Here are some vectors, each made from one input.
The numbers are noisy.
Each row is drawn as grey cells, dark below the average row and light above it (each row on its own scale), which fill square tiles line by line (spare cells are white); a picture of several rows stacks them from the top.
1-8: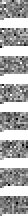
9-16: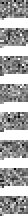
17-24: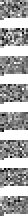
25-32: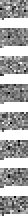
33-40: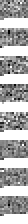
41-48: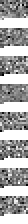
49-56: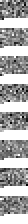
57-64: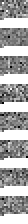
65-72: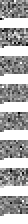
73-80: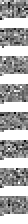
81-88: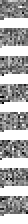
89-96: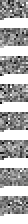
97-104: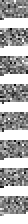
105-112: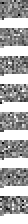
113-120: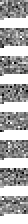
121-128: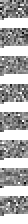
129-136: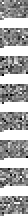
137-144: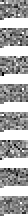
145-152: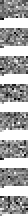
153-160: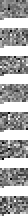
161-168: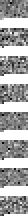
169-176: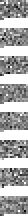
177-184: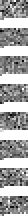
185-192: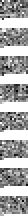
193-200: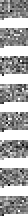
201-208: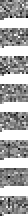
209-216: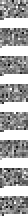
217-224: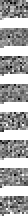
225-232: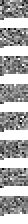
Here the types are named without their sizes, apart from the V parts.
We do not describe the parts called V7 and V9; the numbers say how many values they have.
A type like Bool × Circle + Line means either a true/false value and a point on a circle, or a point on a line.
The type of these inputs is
(Bool × Bool × Bool × Bool × (Line + V9) + V7) × Tree.
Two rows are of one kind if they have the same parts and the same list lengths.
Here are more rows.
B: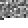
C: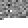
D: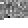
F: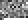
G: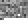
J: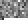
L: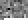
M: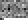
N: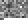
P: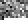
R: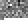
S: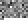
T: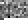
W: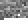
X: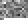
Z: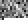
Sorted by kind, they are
B, C, D, F, J, L, M, N, S, T, Z
G, P, W
R, X

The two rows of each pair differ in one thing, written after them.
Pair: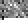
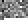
one of the four true/false values
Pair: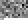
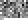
the value of V9
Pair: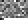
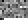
the value of V9
